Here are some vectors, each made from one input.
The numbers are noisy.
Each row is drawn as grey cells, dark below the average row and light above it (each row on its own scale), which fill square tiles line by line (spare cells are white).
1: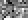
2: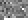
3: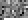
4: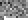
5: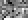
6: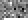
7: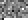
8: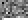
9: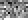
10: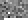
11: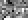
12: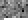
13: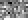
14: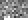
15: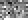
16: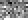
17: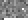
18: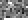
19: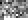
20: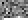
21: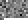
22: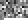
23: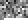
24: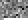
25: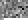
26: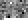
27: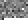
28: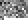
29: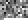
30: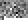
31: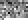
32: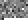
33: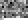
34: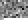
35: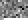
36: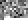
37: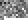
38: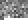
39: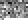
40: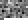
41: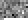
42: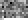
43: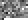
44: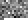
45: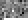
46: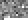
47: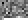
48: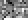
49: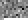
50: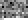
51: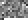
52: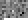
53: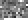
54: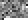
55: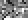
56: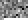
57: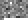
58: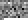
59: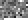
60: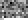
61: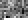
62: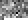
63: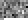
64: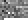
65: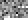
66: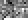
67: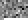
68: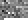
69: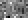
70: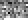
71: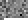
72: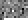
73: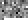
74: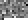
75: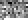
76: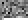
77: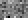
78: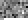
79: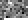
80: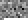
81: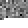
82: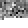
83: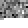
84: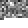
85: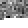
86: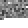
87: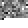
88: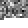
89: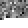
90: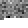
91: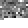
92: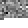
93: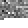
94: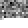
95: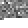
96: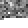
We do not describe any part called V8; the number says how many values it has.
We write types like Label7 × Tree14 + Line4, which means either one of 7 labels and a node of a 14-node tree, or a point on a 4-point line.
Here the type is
(Bool × Circle9 + Unit) × V8.
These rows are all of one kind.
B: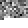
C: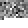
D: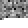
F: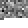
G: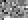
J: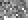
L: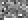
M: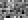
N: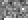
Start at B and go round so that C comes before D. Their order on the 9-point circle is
B, G, L, F, M, C, J, D, N.
